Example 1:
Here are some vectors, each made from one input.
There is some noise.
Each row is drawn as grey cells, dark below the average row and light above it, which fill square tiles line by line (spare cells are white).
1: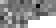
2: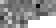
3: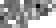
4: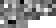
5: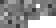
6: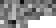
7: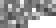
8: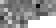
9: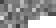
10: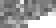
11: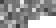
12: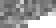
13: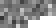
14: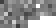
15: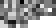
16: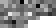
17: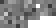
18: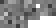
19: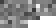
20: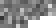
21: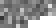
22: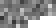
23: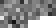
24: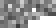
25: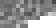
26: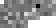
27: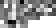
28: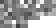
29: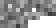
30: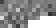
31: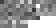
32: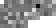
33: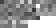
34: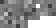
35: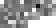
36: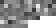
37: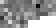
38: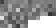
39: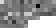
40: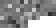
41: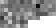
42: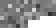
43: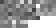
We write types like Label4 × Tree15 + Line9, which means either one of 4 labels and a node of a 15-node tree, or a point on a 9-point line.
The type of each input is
Circle8.
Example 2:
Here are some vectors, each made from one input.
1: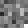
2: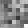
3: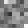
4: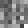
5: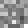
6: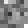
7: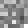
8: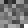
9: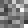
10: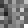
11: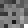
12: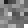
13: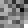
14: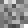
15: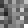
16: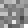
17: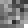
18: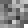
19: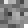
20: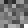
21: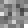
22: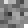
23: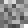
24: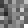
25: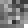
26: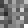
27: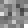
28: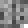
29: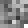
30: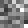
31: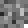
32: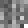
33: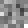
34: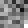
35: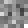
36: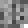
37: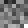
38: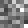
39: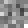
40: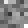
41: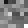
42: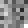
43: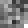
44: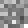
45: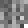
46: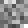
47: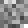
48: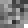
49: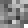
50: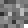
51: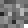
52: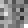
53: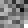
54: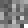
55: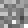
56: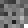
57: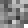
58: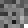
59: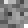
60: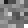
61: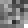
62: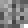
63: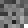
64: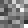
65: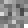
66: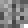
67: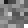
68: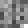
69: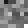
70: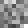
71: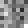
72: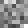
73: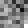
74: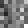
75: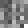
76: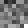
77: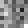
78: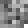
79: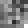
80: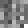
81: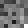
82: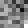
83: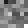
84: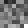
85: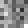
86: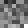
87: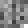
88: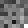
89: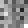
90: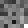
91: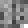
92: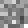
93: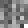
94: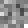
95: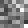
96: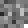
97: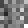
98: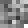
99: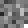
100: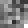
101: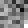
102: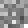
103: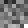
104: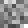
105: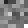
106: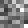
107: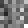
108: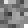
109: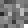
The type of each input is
Bool × Bool × Bool × Bool.
